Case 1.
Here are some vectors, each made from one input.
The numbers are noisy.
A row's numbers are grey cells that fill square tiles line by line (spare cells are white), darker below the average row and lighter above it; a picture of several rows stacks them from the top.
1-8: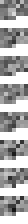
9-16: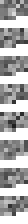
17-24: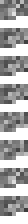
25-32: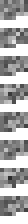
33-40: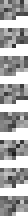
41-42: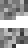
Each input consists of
three true/false values.
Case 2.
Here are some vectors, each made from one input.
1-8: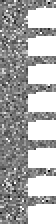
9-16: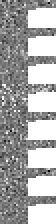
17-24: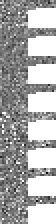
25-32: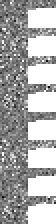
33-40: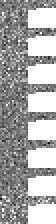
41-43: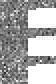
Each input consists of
a node of a 9-node tree.
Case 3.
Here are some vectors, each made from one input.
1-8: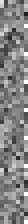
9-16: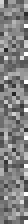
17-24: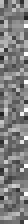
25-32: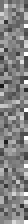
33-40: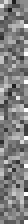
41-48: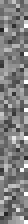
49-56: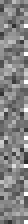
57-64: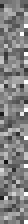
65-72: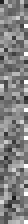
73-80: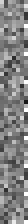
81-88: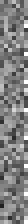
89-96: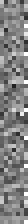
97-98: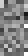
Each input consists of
a point on a 13-point line.
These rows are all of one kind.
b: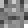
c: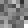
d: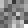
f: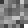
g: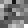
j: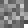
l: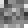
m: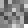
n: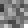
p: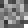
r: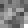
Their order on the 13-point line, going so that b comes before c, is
g, d, m, l, b, c, n, r, p, j, f.
